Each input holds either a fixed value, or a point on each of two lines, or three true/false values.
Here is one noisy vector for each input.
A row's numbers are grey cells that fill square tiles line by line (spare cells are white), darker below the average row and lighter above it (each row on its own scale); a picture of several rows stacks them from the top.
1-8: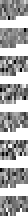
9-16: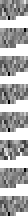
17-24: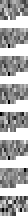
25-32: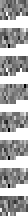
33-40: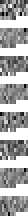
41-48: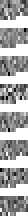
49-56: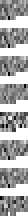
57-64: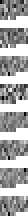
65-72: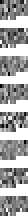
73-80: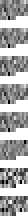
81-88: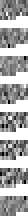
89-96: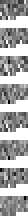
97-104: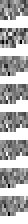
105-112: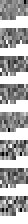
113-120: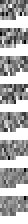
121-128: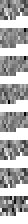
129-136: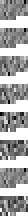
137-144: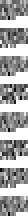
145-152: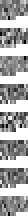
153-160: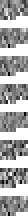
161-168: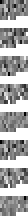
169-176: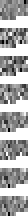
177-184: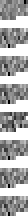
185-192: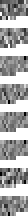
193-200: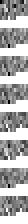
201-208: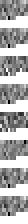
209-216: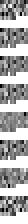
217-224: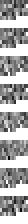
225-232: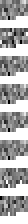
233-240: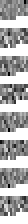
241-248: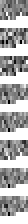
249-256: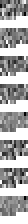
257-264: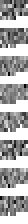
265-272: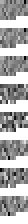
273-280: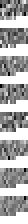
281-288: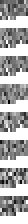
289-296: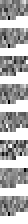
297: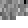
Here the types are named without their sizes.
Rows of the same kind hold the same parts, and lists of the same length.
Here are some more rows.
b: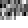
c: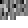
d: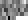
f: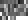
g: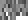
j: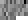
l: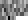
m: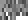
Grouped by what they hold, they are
b
c, f, g, j, m
d, l

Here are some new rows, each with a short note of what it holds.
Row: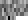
a point on each of two lines
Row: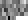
a point on each of two lines
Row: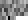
a point on each of two lines
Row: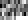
a fixed value
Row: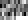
a fixed value
